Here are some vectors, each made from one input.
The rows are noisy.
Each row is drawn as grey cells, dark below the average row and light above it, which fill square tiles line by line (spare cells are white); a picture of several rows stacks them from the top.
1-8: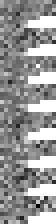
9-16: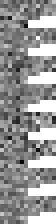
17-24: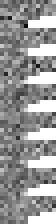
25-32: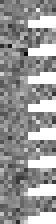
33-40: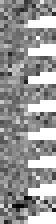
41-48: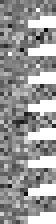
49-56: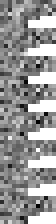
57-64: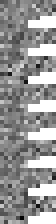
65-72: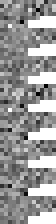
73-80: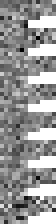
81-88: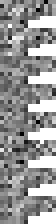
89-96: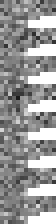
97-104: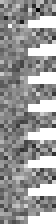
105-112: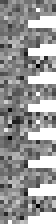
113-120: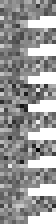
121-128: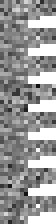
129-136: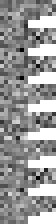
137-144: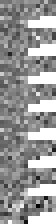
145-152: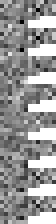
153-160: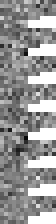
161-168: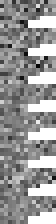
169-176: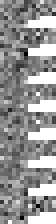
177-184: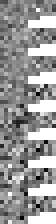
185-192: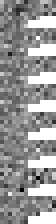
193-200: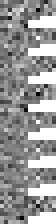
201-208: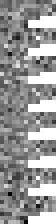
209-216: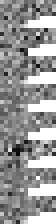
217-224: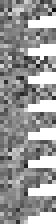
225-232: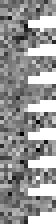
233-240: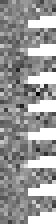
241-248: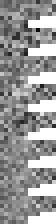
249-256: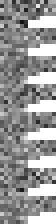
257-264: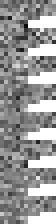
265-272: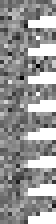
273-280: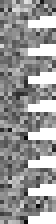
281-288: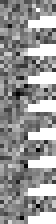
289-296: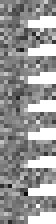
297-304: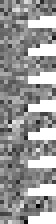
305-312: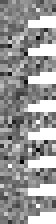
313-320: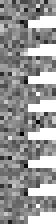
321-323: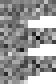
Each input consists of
a point on a 20-point circle.
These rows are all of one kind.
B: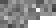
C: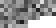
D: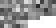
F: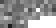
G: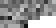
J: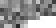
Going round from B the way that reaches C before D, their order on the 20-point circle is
B, G, C, J, D, F.
